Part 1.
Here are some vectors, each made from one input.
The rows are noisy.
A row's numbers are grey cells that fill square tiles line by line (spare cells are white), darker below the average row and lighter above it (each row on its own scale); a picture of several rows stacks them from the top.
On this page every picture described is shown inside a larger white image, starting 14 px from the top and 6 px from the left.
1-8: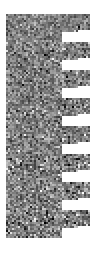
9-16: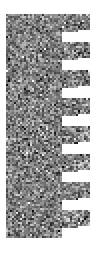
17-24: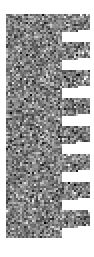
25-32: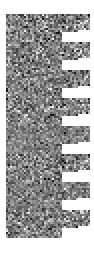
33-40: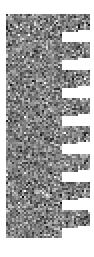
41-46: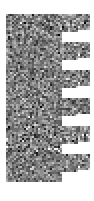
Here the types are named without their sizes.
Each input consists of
either a fixed value, or a label and a true/false value.
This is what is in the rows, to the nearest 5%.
About 10% of them hold a fixed value. The rest hold a label and a true/false value.
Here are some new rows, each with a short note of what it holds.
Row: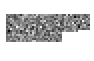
a label and a true/false value
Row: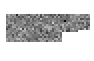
a fixed value
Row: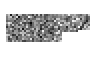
a label and a true/false value
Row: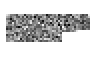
a fixed value
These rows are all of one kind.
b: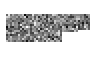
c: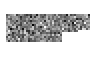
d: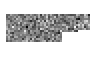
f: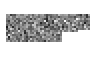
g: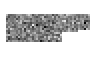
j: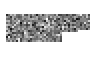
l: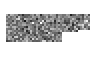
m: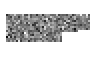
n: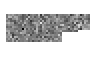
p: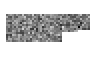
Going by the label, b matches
d, f and n.
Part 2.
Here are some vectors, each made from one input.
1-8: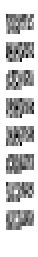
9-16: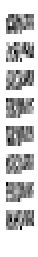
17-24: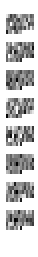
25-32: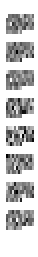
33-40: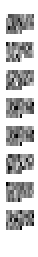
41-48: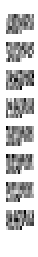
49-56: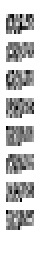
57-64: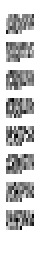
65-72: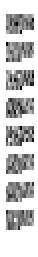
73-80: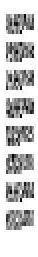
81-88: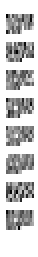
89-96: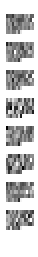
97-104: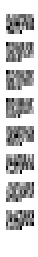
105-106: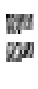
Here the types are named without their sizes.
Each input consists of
a label, together with either a fixed value, or three true/false values.
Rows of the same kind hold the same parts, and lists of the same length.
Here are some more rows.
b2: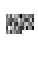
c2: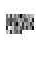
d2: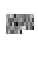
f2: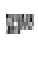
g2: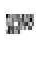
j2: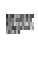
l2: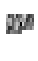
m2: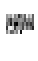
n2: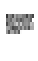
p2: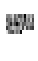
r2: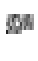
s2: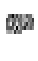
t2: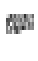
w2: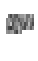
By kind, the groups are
b2, c2, d2, m2, p2
f2, g2, j2, l2, n2, r2, s2, t2, w2

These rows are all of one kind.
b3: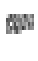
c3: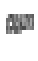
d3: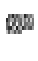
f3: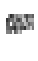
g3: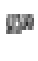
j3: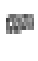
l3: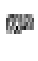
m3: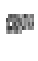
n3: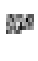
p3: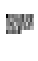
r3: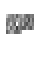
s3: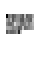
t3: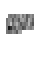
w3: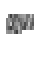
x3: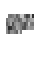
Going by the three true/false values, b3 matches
c3, f3, j3 and m3.
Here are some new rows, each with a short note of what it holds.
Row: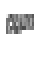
a label and three true/false values
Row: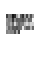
a label and three true/false values
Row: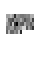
a label
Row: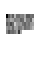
a label and three true/false values
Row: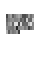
a label and three true/false values
